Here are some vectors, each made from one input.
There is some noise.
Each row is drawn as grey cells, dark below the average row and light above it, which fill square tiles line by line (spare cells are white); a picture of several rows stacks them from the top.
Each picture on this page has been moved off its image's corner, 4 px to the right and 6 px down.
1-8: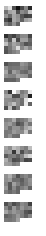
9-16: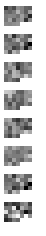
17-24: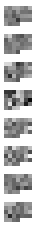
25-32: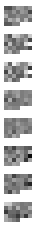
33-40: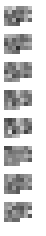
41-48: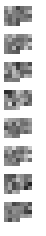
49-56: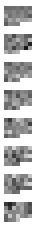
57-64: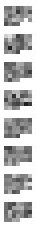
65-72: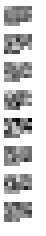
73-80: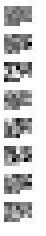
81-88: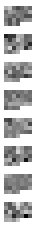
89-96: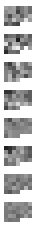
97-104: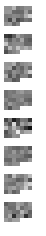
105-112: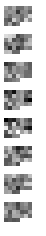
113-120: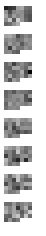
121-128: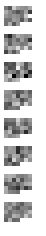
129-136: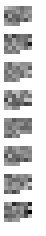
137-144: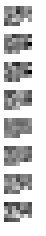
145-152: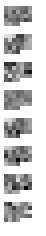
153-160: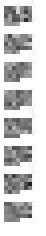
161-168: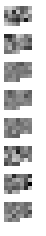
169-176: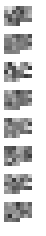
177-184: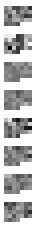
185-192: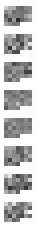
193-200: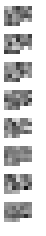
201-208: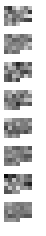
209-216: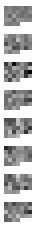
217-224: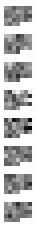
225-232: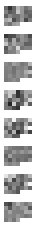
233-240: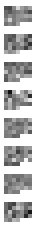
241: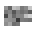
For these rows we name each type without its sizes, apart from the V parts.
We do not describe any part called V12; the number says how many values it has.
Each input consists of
a value of V12, together with either a label, or a point on a line and a true/false value.
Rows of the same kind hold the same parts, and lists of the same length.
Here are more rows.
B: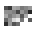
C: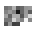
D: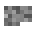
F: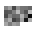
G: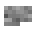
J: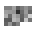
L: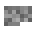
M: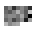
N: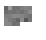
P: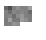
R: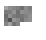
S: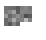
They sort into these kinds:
B, F, G, P, R, S
C, D, J, L, M, N

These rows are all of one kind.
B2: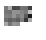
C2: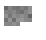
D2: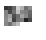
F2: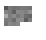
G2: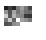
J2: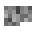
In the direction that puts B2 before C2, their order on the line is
F2, J2, B2, G2, C2, D2.
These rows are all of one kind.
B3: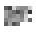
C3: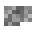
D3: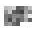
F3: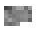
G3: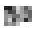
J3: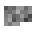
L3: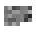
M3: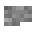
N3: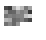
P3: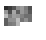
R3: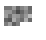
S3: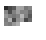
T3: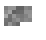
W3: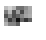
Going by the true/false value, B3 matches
F3, G3, J3 and M3.
